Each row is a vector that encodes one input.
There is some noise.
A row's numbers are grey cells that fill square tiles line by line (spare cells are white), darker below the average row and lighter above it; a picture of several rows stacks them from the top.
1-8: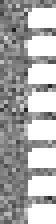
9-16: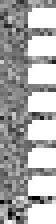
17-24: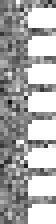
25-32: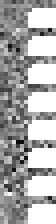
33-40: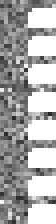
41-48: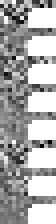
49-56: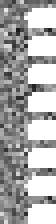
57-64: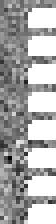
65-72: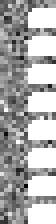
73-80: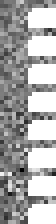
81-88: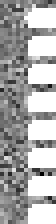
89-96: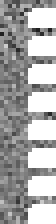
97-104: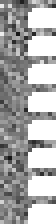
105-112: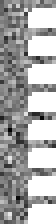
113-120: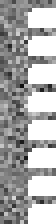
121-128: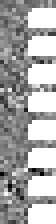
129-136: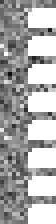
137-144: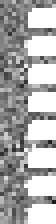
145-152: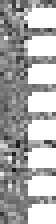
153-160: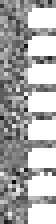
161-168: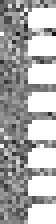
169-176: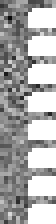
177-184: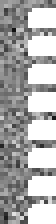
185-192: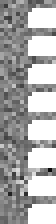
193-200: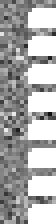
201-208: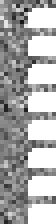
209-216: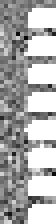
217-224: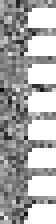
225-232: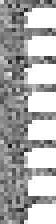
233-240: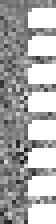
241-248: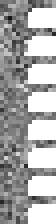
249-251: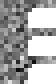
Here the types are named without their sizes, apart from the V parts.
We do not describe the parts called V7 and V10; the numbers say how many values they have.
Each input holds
a true/false value, together with either a point on a line and a value of V7, or a value of V10.
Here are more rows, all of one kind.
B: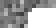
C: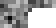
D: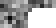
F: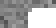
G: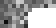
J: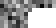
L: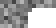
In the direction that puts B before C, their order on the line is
F, L, D, B, C, J, G.
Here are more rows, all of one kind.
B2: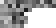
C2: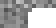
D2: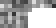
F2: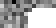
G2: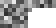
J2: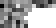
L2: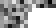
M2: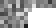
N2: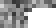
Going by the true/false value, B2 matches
G2 and J2.
